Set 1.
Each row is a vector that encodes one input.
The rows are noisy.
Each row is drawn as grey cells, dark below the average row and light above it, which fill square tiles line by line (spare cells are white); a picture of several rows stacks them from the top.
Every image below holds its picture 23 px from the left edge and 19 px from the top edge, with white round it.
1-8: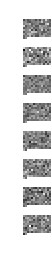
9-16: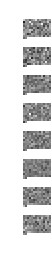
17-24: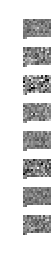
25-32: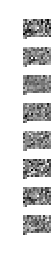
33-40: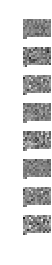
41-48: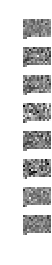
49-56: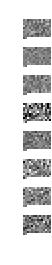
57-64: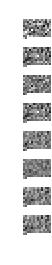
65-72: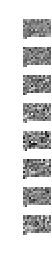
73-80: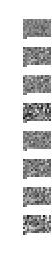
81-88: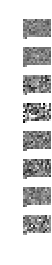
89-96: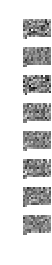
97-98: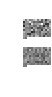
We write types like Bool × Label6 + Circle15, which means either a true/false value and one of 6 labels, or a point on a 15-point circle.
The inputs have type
Line8.
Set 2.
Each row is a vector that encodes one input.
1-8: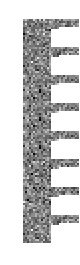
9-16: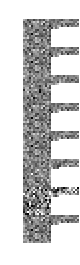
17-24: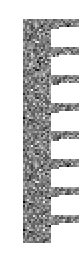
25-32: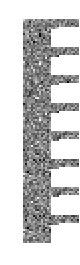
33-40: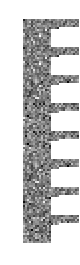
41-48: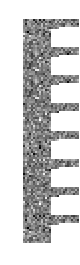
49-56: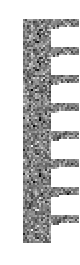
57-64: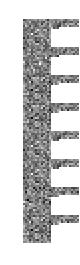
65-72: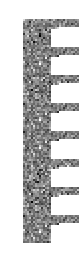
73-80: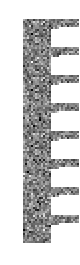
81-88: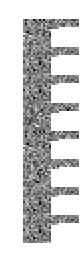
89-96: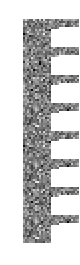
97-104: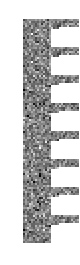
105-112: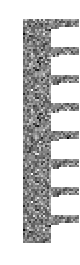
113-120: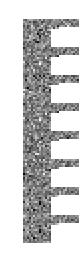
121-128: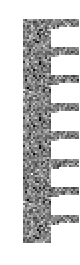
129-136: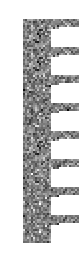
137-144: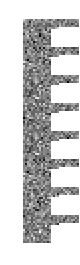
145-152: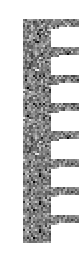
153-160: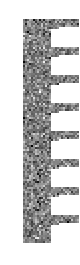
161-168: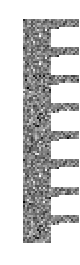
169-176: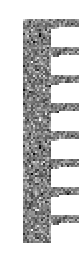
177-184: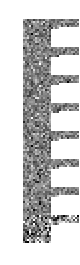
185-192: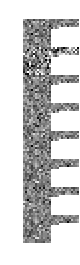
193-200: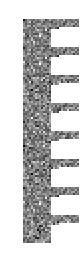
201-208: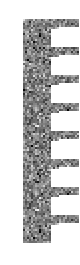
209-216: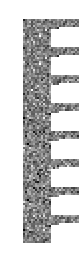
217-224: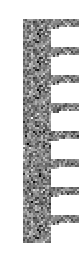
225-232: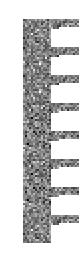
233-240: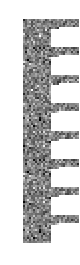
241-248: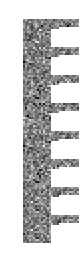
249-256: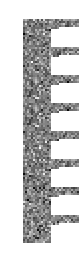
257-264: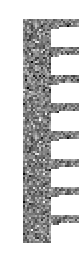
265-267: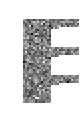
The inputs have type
Bool × Bool × Bool + Unit.
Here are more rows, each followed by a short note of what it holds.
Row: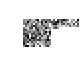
a fixed value
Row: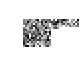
a fixed value
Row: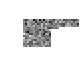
three true/false values
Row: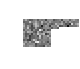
three true/false values
